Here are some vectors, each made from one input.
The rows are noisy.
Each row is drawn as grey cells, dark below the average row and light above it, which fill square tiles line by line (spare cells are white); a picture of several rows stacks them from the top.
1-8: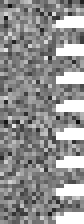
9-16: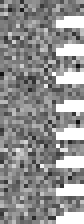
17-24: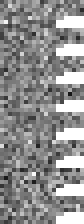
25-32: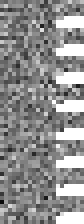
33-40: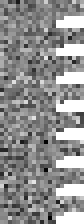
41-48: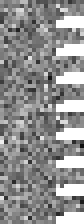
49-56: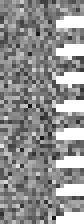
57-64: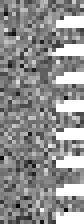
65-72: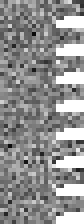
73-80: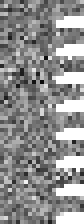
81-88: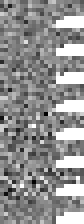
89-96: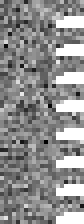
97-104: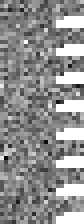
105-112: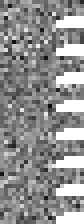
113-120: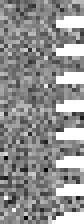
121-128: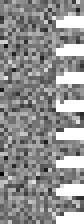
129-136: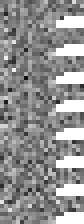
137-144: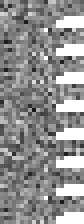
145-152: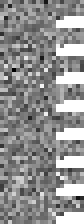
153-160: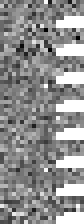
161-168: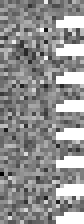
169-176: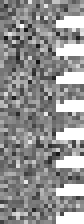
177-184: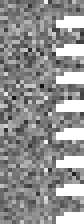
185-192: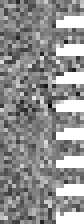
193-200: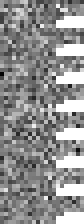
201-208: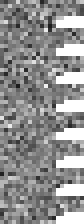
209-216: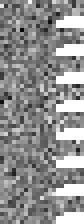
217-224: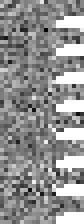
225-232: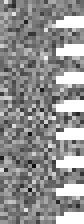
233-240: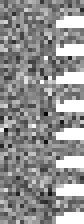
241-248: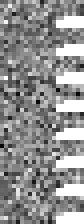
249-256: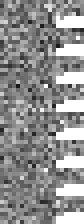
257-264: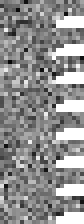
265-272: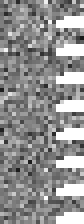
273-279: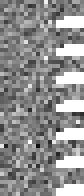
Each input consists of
either a point on a 6-point circle, or a point on a 10-point circle and a true/false value, or a point on an 11-point circle, or a point on an 8-point line.
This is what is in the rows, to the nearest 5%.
About 15% of them hold a point on a 6-point circle. About 35% of them hold a point on a 10-point circle and a true/false value. About 30% of them hold a point on an 11-point circle. The rest hold a point on an 8-point line.
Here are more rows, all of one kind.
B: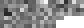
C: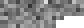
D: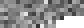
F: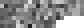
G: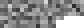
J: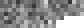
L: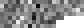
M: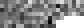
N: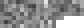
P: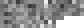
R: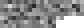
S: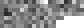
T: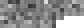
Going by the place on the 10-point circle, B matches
F, M and S.
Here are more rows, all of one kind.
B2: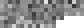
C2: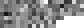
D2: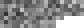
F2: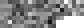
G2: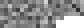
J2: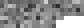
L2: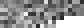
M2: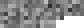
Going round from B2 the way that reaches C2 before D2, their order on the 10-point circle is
B2, G2, C2, D2, M2, L2, J2, F2.
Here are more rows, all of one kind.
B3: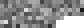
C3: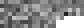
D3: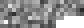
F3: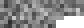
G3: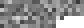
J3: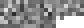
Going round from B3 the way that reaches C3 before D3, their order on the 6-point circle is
B3, F3, C3, G3, J3, D3.
